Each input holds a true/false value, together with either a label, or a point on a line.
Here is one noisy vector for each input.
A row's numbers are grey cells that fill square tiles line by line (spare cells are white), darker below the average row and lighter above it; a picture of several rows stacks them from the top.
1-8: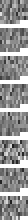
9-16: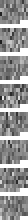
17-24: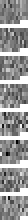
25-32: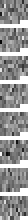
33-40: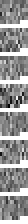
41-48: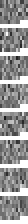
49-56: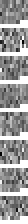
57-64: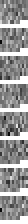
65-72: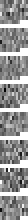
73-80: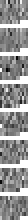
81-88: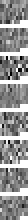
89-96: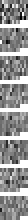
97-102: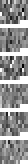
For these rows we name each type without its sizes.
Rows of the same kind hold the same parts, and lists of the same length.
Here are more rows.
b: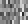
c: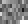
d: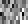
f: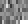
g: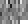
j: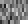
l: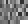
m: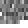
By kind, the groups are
b, d, f, g, j, l
c, m

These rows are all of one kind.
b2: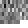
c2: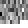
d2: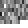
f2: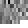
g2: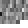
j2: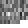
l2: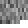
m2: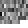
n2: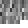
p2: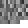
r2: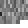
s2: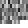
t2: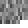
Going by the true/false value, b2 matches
f2, l2, s2 and t2.
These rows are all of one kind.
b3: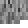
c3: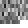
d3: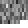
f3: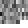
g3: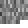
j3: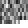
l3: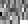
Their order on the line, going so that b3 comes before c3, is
l3, g3, f3, b3, d3, j3, c3.
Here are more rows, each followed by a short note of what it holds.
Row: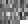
a point on a line and a true/false value
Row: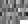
a point on a line and a true/false value
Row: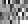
a point on a line and a true/false value
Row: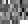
a label and a true/false value
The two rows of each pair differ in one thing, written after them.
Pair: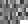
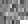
the place on the line
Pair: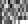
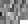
the true/false value
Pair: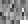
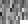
the place on the line
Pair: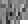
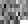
the place on the line
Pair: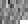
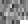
the true/false value
